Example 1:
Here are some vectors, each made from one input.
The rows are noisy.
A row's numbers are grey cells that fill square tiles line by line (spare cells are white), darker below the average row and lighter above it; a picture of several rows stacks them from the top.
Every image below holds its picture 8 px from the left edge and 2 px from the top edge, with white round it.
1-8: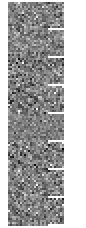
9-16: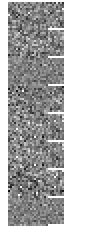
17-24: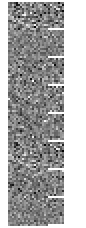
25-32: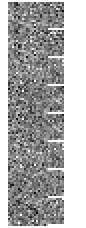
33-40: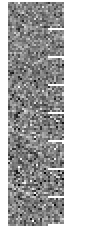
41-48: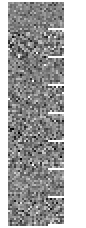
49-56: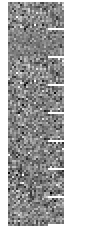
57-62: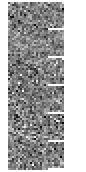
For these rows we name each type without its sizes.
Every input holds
either a fixed value, or a node of a tree.
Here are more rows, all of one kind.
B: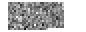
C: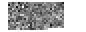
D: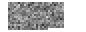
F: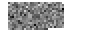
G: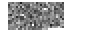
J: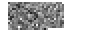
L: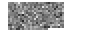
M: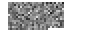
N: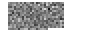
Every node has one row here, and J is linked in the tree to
F.
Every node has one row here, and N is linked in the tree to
D, F, G and L.
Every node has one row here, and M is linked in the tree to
L.
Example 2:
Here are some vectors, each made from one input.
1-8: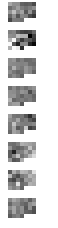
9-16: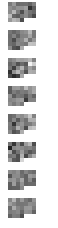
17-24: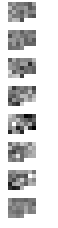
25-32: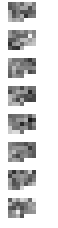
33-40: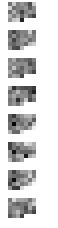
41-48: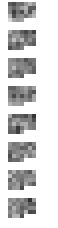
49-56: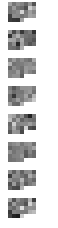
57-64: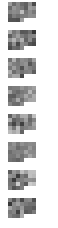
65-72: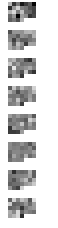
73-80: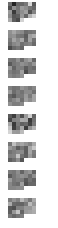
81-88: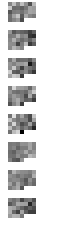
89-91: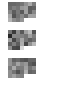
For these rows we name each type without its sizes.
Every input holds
a point on a line.
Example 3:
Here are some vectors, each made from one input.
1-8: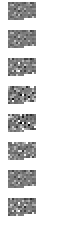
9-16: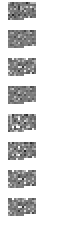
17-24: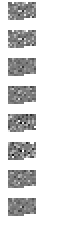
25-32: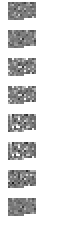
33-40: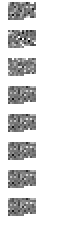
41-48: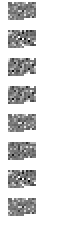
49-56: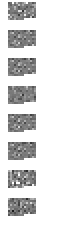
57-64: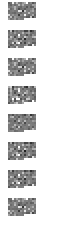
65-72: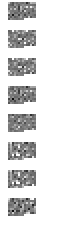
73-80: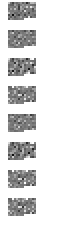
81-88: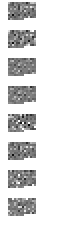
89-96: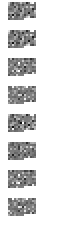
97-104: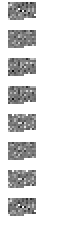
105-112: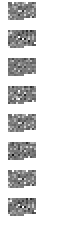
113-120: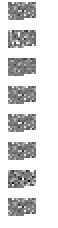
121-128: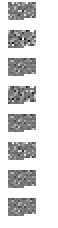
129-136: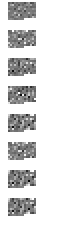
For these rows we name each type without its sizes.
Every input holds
a node of a tree.
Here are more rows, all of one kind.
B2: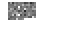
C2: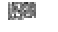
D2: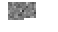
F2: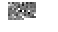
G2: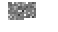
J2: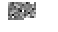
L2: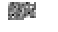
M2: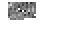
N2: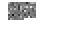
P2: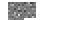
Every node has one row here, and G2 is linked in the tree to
D2.
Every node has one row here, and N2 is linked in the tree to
D2 and L2.
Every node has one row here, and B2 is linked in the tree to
C2 and P2.
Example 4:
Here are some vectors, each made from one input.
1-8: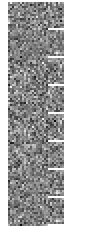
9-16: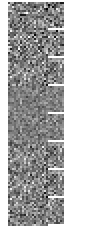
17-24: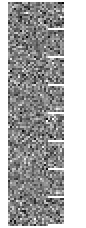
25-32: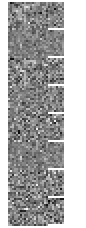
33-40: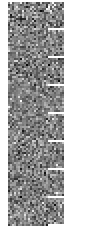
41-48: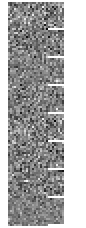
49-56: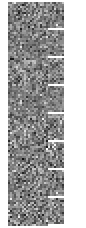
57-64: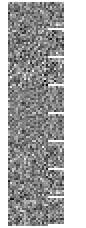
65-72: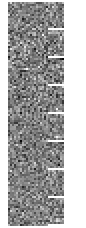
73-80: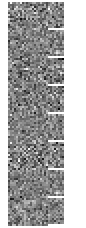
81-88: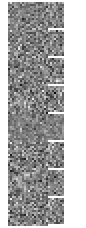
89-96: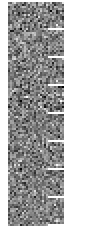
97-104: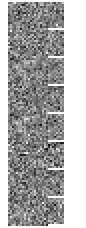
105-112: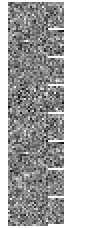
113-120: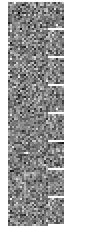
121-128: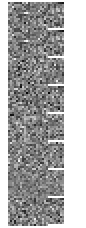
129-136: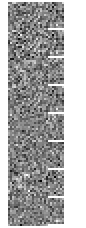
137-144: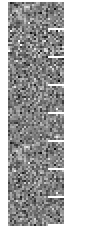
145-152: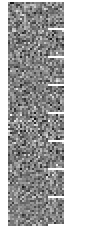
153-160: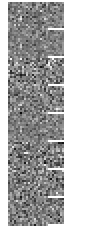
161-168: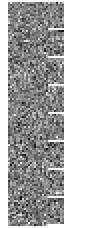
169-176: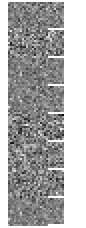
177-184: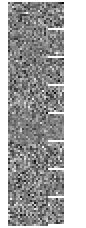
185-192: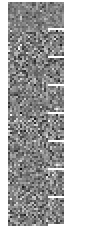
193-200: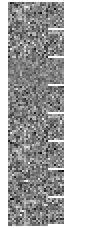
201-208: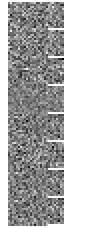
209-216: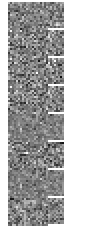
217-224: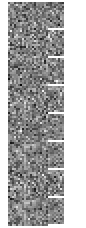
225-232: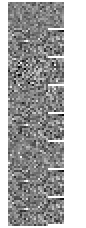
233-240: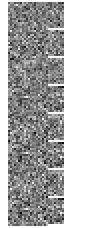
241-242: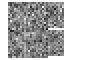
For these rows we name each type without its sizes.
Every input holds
a node of a tree.
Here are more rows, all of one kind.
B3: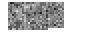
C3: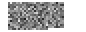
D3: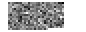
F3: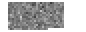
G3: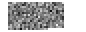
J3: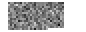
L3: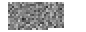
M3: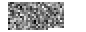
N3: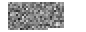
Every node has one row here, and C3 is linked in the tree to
L3.
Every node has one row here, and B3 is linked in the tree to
F3 and M3.
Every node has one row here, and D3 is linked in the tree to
J3.
